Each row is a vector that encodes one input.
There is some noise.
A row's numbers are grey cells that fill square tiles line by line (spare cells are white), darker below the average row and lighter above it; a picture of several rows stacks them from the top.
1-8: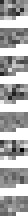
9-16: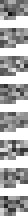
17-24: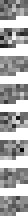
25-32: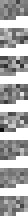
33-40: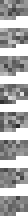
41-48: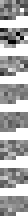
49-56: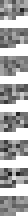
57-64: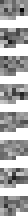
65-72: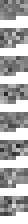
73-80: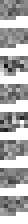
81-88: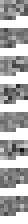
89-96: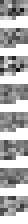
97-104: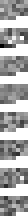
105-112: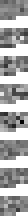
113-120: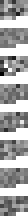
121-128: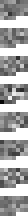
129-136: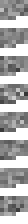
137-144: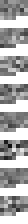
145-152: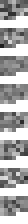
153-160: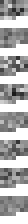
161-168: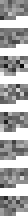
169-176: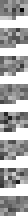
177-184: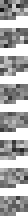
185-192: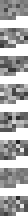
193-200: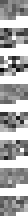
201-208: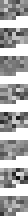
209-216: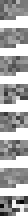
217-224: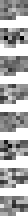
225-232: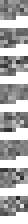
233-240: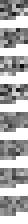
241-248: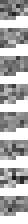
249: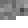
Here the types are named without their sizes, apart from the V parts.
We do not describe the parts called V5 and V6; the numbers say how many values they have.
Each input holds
either a point on each of two circles, a value of V5 and a value of V6, or a point on a line.
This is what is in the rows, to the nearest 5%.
About 65% of them hold a point on each of two circles, a value of V5 and a value of V6. The rest hold a point on a line.
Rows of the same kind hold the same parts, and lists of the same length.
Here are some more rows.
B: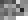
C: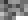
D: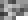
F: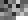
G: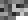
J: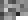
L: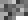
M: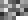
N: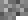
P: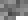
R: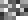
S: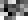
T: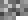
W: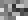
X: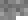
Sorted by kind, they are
B, C, D, F, W, X
G, J, L, M, N, P, R, S, T

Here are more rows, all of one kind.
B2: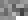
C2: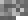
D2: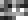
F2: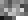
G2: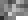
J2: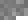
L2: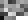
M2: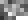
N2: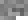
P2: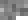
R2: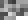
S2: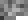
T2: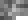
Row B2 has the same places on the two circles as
J2 and T2.
